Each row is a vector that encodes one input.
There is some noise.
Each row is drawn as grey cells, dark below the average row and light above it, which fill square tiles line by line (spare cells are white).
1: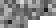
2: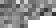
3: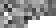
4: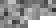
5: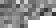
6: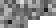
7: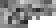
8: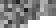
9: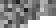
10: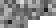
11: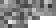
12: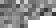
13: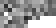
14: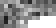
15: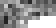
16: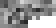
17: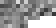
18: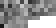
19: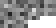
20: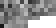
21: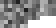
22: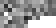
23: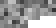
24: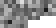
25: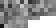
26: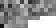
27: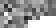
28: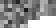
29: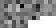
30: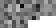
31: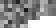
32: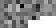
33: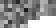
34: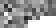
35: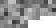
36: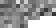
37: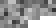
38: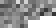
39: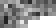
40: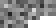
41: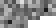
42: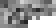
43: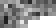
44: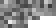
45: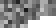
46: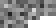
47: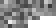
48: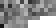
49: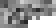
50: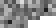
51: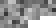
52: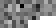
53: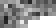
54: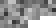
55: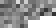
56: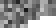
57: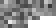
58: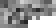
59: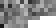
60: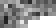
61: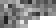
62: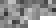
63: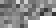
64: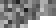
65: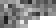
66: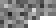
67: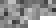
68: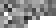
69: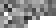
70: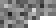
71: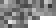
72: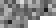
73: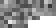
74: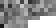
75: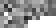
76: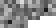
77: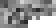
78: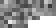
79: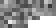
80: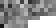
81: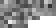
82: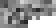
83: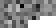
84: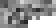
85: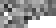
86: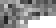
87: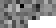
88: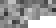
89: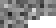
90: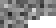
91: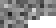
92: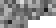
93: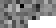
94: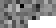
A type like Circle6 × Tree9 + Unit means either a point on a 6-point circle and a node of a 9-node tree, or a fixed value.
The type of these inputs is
Circle11.
